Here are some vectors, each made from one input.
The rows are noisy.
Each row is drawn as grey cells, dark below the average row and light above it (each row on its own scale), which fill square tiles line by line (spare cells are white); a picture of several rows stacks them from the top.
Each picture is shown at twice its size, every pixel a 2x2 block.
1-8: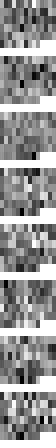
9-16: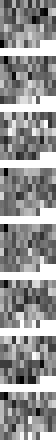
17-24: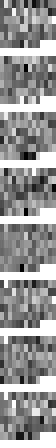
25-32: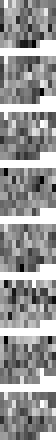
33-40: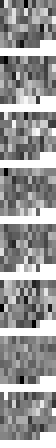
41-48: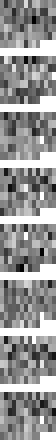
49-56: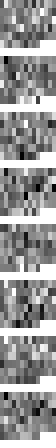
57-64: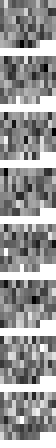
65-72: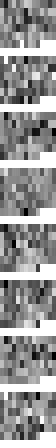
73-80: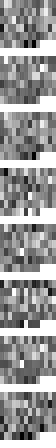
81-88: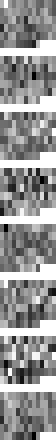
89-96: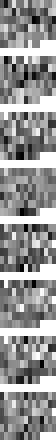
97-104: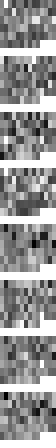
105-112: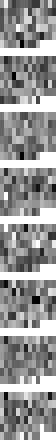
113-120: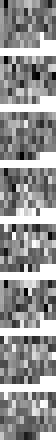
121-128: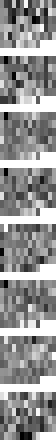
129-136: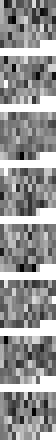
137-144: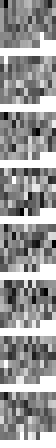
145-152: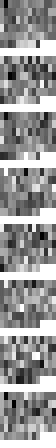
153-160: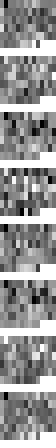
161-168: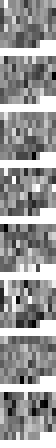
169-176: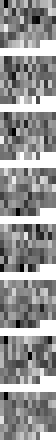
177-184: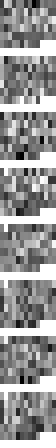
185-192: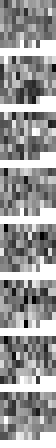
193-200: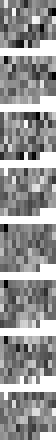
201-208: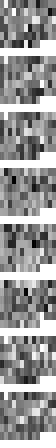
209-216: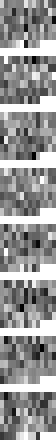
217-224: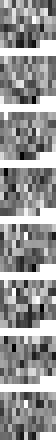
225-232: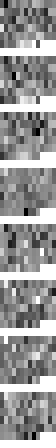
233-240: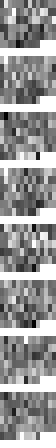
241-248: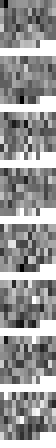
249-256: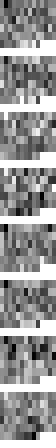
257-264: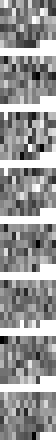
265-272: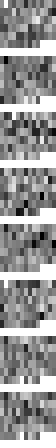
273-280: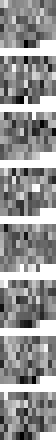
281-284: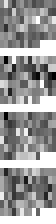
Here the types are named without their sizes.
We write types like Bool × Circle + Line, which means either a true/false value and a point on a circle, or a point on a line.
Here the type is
Bool × (Circle + Unit) × Line.
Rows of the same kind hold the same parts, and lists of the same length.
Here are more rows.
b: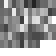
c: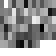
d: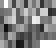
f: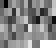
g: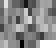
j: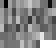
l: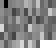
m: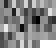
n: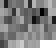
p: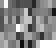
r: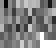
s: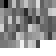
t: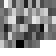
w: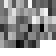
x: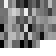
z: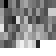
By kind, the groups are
b, c, d, j, l, r, s, t, w, z
f, g, m, n, p, x

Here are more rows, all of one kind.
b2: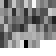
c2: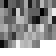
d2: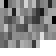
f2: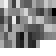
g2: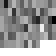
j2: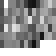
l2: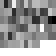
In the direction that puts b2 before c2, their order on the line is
d2, b2, g2, l2, f2, j2, c2.
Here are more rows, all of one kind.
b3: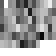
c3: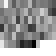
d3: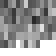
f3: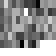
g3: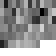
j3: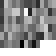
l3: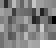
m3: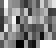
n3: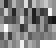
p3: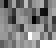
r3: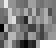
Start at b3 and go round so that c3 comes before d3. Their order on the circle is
b3, c3, p3, d3, r3, g3, f3, n3, m3, j3, l3.
